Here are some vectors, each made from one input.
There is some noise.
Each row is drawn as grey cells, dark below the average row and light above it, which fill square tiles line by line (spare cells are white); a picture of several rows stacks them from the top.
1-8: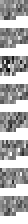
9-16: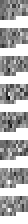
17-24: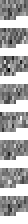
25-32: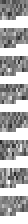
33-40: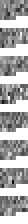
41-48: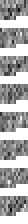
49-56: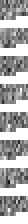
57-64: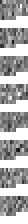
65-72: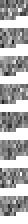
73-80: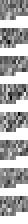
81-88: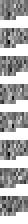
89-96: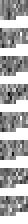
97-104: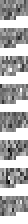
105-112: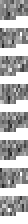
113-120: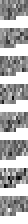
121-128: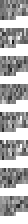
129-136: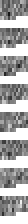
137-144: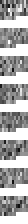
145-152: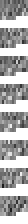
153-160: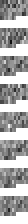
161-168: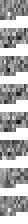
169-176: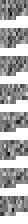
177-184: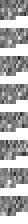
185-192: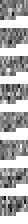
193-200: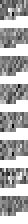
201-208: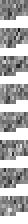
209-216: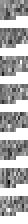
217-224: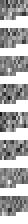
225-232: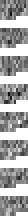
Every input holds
either a point on an 11-point line, or a point on a 13-point line.
